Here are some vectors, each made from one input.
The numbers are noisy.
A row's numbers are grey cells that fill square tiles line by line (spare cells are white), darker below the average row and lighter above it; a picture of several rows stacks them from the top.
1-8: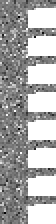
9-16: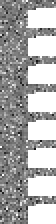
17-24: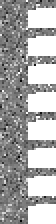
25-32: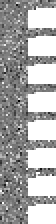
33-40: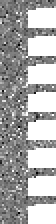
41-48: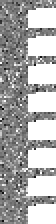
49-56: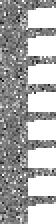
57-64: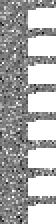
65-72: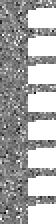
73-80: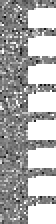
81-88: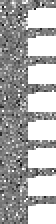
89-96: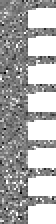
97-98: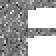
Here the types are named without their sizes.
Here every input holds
a point on a line, together with either a fixed value, or a node of a tree.
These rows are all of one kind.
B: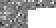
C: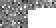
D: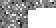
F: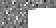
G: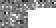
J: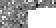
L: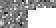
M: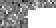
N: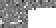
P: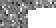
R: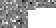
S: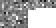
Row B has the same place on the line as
F and J.
